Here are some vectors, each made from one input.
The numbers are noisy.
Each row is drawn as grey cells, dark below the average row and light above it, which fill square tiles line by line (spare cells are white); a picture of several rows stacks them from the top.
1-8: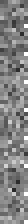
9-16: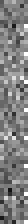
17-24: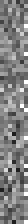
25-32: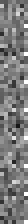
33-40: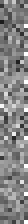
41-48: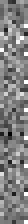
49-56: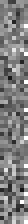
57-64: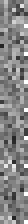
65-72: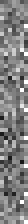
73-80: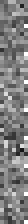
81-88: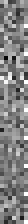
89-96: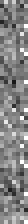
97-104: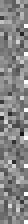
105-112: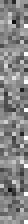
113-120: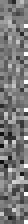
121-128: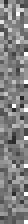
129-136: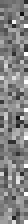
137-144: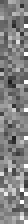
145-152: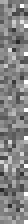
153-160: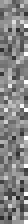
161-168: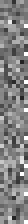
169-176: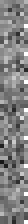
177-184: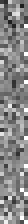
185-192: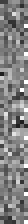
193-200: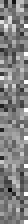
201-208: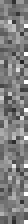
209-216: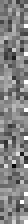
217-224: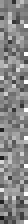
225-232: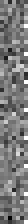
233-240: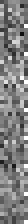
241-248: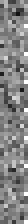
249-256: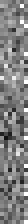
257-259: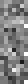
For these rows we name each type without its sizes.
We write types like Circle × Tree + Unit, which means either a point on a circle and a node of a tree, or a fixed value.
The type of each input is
(Bool × Bool × Bool × Bool + Unit) × (Label + Line × Line).
